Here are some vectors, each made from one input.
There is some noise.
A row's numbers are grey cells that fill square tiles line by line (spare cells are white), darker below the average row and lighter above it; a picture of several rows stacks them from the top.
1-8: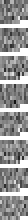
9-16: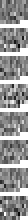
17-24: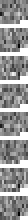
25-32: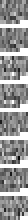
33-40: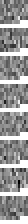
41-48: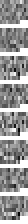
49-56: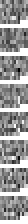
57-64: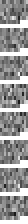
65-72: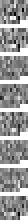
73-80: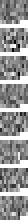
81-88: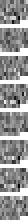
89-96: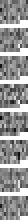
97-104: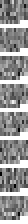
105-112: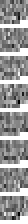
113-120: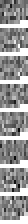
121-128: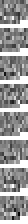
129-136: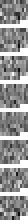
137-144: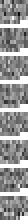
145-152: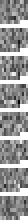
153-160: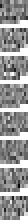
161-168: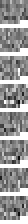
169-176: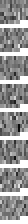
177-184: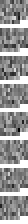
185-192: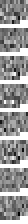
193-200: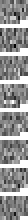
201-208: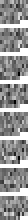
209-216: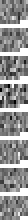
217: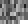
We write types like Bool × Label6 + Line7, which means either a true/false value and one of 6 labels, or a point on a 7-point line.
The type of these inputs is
Label9 + Line15.
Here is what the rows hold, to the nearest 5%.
About 40% of them hold one of 9 labels. The rest hold a point on a 15-point line.
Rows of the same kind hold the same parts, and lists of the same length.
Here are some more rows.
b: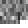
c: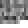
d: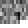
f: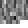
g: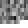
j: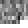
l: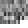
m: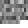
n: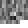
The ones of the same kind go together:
b, d, j, l
c, f, g, m, n

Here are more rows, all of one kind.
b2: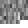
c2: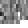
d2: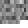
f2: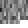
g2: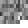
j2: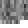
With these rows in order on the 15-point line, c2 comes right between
b2 and g2.
